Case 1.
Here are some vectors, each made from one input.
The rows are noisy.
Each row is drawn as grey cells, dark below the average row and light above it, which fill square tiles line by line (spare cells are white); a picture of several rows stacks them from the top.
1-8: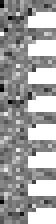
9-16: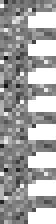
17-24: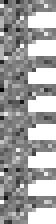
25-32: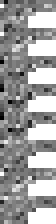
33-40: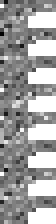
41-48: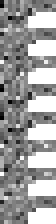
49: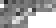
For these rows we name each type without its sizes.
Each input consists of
a point on a line.
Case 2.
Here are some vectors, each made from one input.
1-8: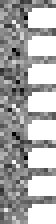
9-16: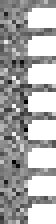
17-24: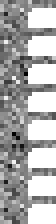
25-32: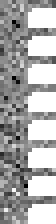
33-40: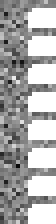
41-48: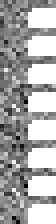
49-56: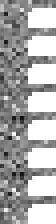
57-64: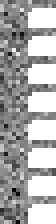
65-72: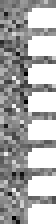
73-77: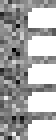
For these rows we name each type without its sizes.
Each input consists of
a point on a line.
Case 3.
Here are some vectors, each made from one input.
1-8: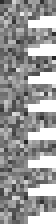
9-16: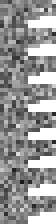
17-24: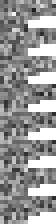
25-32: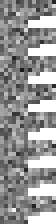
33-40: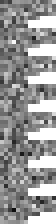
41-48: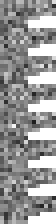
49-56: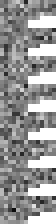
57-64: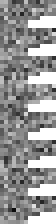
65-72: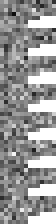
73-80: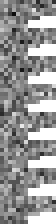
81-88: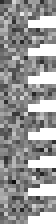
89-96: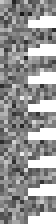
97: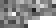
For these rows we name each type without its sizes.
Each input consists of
four true/false values.
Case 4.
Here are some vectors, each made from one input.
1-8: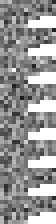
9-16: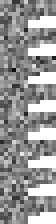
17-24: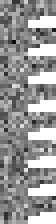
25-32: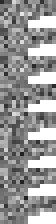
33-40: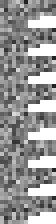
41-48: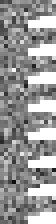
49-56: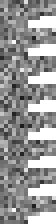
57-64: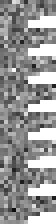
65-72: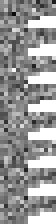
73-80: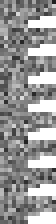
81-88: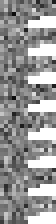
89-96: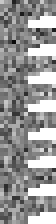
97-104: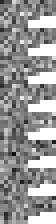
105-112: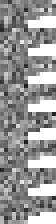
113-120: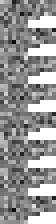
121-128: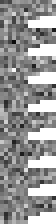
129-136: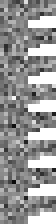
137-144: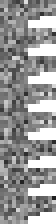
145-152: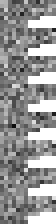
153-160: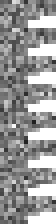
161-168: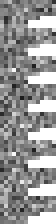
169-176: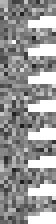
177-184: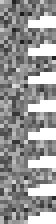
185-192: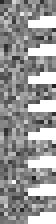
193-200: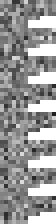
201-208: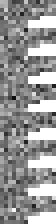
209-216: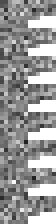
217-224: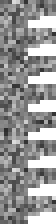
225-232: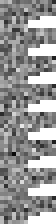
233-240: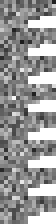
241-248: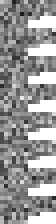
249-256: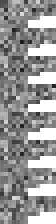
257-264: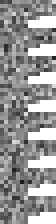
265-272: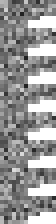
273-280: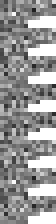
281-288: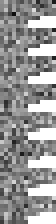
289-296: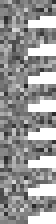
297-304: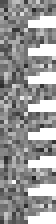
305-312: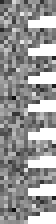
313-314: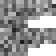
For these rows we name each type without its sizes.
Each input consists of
four true/false values.
